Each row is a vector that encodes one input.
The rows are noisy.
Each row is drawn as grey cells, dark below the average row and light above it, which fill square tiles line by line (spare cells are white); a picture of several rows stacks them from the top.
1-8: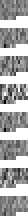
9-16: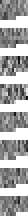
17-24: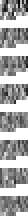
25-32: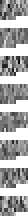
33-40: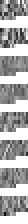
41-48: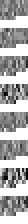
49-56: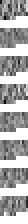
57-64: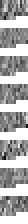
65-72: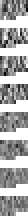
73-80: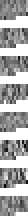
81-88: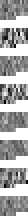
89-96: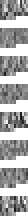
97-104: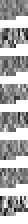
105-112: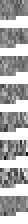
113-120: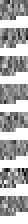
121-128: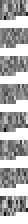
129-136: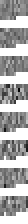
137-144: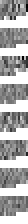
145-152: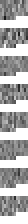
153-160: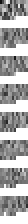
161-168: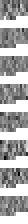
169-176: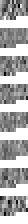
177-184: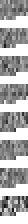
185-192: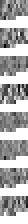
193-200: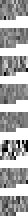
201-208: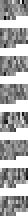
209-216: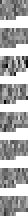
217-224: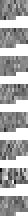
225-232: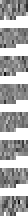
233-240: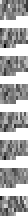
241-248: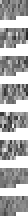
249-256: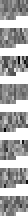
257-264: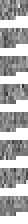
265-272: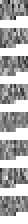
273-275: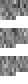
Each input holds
one of 9 labels and a true/false value.
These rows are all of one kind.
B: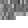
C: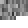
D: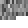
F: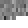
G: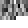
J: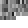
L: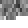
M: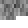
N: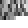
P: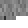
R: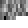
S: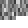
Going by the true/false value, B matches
L, M and S.
